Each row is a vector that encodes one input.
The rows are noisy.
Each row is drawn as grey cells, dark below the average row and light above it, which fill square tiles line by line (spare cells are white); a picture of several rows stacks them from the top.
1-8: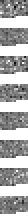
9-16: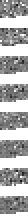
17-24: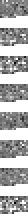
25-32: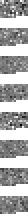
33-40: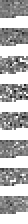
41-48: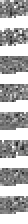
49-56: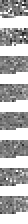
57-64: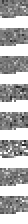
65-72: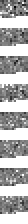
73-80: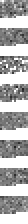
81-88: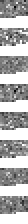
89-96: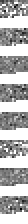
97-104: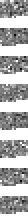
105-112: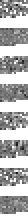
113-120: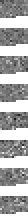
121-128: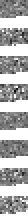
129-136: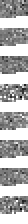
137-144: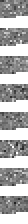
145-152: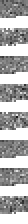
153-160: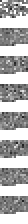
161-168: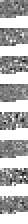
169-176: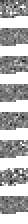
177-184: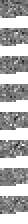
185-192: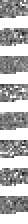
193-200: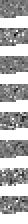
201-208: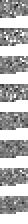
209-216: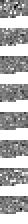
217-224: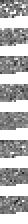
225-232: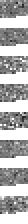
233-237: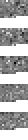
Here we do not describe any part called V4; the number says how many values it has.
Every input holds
a list of up to two items, each a true/false value and a value of V4.
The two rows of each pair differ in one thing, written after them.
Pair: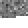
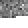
the true/false value in item 2 of the list
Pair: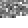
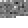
the value of V4 in item 1 of the list
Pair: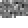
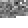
the true/false value in item 2 of the list
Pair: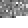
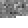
the value of V4 in item 1 of the list
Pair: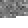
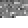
the value of V4 in item 1 of the list
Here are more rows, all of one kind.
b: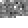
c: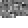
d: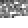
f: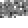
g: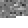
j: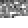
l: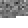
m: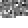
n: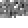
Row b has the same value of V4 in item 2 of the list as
c and g.
